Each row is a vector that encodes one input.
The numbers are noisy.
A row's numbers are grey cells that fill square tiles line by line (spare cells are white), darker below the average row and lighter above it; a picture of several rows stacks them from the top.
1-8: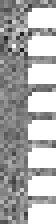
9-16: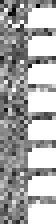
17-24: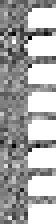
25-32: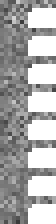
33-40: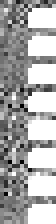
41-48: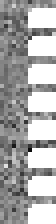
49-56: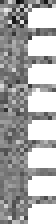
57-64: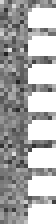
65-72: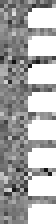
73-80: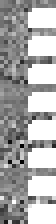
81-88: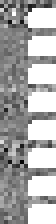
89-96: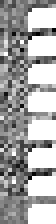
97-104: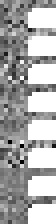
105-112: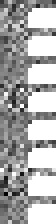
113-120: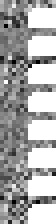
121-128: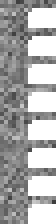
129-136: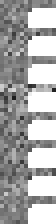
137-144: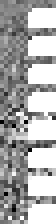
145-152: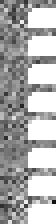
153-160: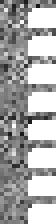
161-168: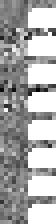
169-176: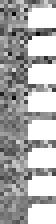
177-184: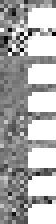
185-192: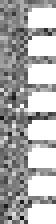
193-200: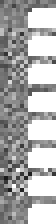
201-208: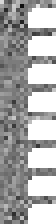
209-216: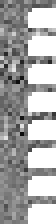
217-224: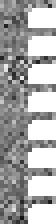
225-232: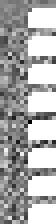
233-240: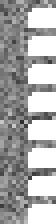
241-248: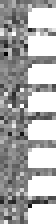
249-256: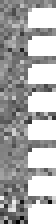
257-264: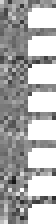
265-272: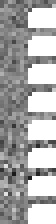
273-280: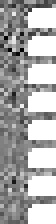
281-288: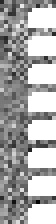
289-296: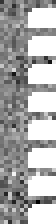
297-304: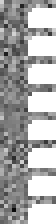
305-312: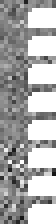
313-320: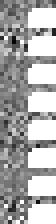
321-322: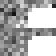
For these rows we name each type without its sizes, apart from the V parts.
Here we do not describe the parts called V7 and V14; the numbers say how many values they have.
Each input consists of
either a fixed value, or a node of a tree, three true/false values, a value of V7 and a value of V14.
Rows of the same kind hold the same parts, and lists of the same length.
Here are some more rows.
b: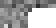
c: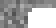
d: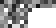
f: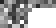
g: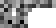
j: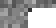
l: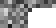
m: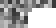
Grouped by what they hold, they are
b, c, d, f, g, j, l
m

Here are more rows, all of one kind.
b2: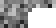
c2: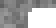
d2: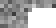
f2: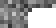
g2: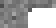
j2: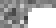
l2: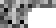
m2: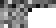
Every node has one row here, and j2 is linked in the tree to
d2 and l2.
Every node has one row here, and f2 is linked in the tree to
b2.
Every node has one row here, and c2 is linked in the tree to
g2 and m2.
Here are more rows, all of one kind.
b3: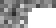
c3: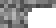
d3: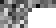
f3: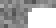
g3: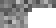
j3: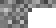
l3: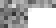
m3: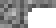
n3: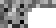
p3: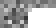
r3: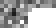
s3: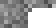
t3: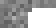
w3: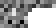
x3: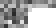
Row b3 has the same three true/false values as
f3, g3, m3 and x3.
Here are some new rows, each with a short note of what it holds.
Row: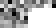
a fixed value
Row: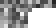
a fixed value
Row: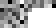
a fixed value
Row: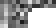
a fixed value
